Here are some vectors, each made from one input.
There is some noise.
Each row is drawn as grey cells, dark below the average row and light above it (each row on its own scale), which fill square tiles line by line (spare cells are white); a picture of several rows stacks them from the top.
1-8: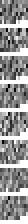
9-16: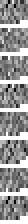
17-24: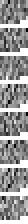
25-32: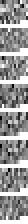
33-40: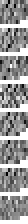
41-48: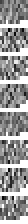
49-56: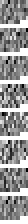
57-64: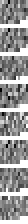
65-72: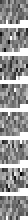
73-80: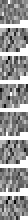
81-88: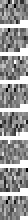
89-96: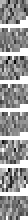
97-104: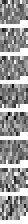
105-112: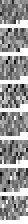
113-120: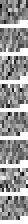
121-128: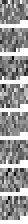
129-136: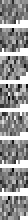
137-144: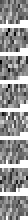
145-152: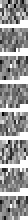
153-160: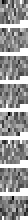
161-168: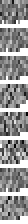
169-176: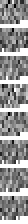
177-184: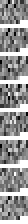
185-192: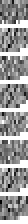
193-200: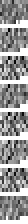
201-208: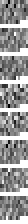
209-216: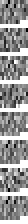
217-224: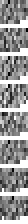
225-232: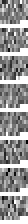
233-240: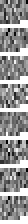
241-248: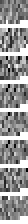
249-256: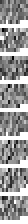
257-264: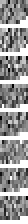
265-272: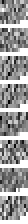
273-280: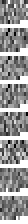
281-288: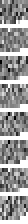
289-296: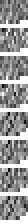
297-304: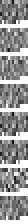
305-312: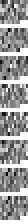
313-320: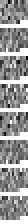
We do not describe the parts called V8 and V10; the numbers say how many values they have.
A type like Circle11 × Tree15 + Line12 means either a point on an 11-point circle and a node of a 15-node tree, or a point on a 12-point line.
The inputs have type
Circle5 + Line4 + Line7 + V8 × V8 + V10.
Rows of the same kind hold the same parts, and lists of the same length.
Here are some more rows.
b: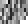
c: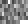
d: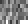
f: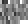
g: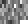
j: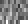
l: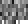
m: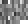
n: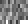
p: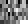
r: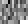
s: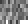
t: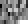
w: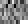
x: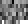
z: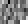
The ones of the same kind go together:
b, r, w, z
c, f, g, m
d, j, n, s
l, x
p, t

